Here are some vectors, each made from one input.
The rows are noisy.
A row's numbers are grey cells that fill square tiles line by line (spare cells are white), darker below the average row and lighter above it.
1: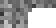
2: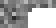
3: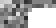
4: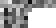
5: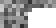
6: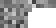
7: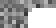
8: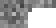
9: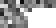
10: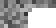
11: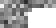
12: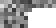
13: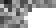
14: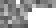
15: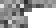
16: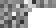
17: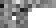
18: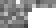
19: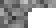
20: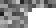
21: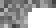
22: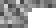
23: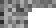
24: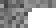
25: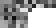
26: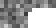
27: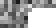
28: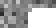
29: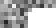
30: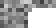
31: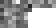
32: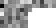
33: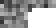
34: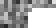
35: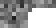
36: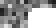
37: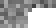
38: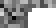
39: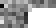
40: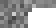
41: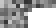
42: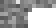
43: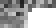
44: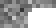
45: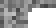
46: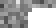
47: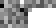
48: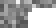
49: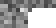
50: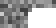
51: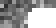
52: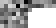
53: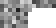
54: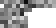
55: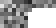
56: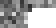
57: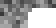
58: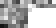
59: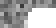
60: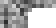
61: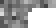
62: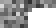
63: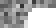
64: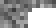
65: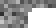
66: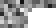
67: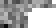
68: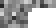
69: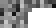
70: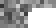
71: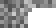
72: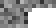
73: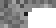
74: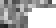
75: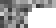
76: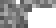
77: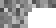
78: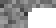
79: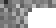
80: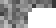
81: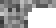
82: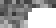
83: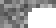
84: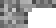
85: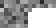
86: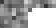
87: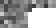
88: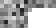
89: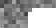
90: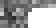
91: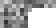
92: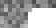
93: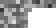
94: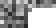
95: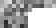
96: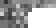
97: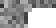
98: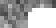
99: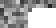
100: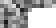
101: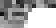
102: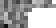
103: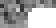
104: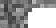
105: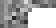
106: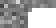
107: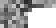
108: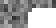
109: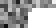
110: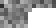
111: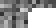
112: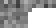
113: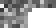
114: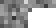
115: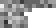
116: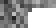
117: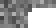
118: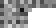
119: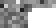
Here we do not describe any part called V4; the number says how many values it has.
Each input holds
either two values of V4, or a list of up to three points on a 5-point line.
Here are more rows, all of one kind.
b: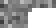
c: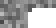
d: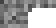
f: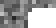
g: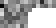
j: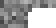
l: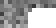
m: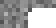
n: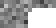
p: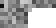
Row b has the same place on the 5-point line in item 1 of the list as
d and j.
